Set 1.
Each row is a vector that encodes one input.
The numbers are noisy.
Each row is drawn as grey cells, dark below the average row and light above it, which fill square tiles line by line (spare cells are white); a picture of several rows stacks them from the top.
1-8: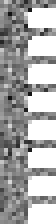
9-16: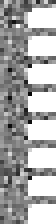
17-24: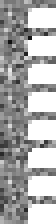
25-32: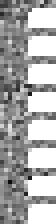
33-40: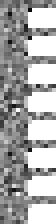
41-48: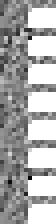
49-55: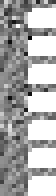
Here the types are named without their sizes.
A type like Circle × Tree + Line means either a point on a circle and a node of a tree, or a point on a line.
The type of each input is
Line.
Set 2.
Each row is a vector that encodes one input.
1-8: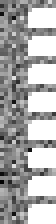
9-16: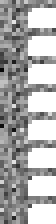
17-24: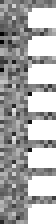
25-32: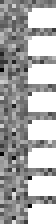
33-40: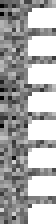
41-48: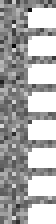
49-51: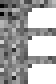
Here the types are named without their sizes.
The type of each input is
Line.
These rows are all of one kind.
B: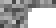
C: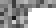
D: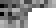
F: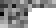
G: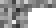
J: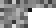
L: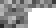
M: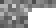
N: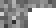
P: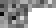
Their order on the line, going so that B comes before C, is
J, N, M, L, B, G, C, P, F, D.
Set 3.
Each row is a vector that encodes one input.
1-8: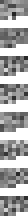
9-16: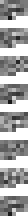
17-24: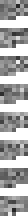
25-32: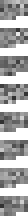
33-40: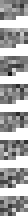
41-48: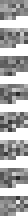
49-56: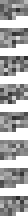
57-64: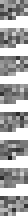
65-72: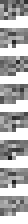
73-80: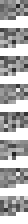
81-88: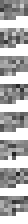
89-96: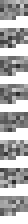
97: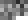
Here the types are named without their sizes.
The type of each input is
Bool × Bool × Bool × Bool.
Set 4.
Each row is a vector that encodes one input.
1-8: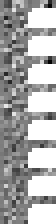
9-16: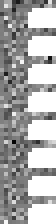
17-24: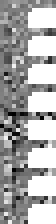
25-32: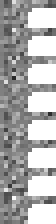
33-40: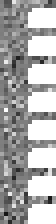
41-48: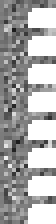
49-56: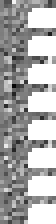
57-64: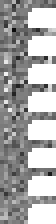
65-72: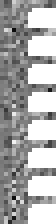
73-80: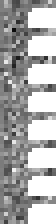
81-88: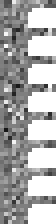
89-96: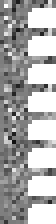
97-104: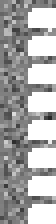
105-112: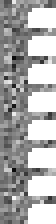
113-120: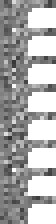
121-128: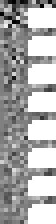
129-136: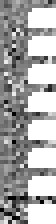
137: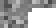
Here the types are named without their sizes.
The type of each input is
Bool × Bool × Bool × Bool + Unit.
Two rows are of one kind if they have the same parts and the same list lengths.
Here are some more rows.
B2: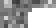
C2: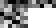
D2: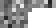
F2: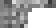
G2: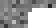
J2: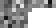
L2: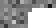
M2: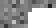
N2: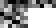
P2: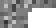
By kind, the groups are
B2, D2, F2, G2, J2, L2, M2, P2
C2, N2

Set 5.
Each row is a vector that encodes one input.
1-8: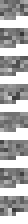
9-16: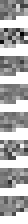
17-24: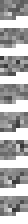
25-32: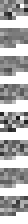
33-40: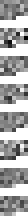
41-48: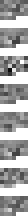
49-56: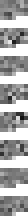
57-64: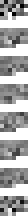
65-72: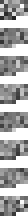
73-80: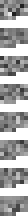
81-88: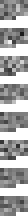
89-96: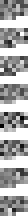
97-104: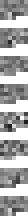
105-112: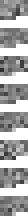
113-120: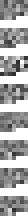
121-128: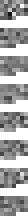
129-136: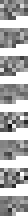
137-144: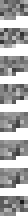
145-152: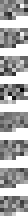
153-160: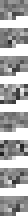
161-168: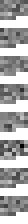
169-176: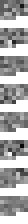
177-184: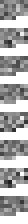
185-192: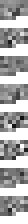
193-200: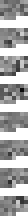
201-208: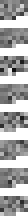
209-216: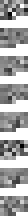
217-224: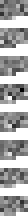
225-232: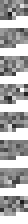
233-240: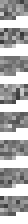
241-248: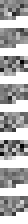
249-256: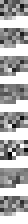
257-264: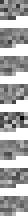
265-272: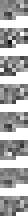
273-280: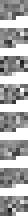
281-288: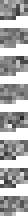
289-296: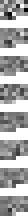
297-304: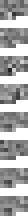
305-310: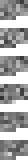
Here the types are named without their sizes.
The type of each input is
Circle.
